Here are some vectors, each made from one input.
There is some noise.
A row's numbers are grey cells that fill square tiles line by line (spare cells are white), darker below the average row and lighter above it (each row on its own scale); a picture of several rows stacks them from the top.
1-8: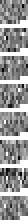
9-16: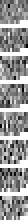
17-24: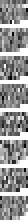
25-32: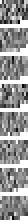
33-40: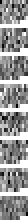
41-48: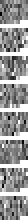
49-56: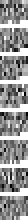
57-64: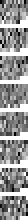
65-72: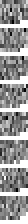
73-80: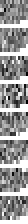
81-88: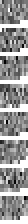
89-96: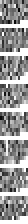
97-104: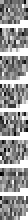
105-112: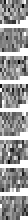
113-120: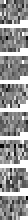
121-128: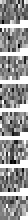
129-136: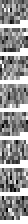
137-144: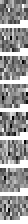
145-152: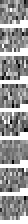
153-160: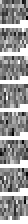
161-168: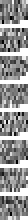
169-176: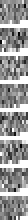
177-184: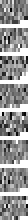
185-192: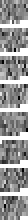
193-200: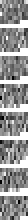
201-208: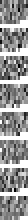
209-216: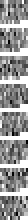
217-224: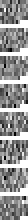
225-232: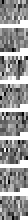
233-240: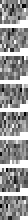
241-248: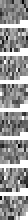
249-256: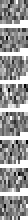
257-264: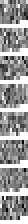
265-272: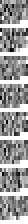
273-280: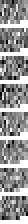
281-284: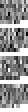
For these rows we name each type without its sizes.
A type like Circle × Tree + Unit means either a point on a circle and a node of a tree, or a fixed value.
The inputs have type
(Circle + Unit) × Label × Line × Tree.
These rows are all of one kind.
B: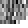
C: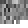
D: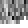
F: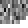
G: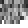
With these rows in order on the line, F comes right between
B and G.
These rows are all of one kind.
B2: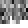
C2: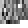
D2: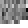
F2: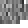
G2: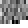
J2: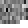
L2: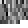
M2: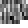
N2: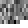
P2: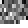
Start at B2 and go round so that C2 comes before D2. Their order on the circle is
B2, C2, P2, L2, F2, G2, M2, N2, J2, D2.
